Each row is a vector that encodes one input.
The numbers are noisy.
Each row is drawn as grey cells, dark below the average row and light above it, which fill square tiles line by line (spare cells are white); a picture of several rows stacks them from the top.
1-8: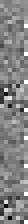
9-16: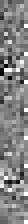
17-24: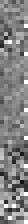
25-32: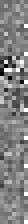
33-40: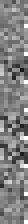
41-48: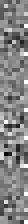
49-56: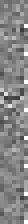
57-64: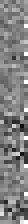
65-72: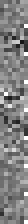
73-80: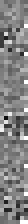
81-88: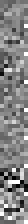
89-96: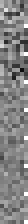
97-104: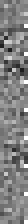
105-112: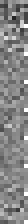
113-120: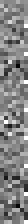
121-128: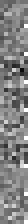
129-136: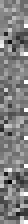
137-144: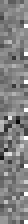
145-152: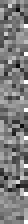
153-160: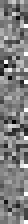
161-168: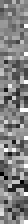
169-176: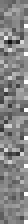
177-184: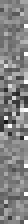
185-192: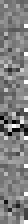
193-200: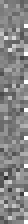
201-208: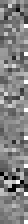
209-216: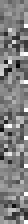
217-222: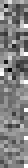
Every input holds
either one of 11 labels, or four true/false values.
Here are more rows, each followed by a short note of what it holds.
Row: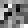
one of 11 labels
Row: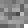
four true/false values
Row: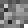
four true/false values
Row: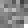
four true/false values
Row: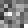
four true/false values
